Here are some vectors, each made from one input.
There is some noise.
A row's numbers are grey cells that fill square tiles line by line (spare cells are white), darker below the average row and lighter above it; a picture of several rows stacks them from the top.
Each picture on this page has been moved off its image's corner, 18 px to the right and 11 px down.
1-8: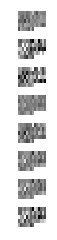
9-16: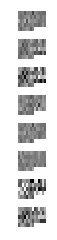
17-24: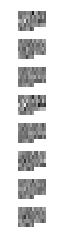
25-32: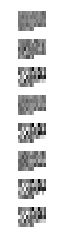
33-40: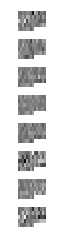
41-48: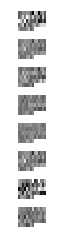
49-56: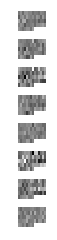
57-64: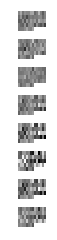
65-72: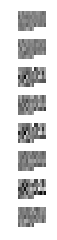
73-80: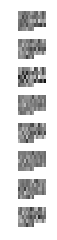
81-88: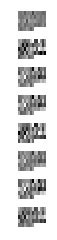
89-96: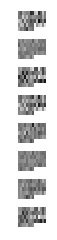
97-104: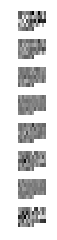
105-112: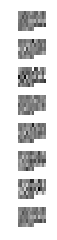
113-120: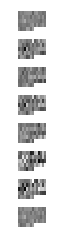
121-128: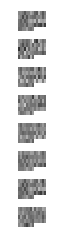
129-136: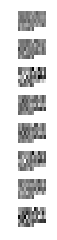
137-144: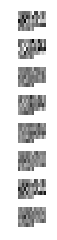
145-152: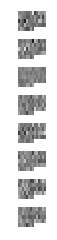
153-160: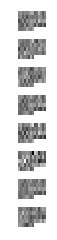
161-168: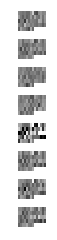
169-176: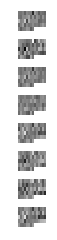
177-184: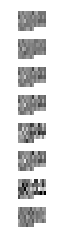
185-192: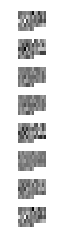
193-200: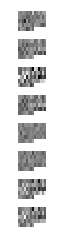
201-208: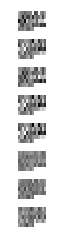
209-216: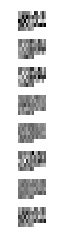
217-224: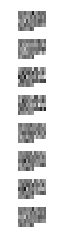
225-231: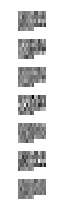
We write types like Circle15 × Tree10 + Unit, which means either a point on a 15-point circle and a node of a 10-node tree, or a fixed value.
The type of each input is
Line9 × Line9 + Line12.
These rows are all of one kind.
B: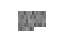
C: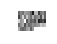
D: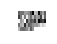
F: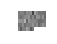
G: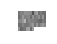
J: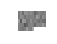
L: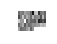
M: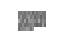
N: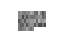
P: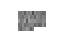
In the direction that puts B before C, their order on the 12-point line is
M, P, B, F, N, G, L, C, D, J.
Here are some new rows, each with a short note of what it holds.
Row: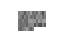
a point on a 12-point line
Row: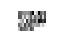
a point on a 12-point line
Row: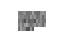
a point on each of two 9-point lines
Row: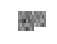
a point on each of two 9-point lines
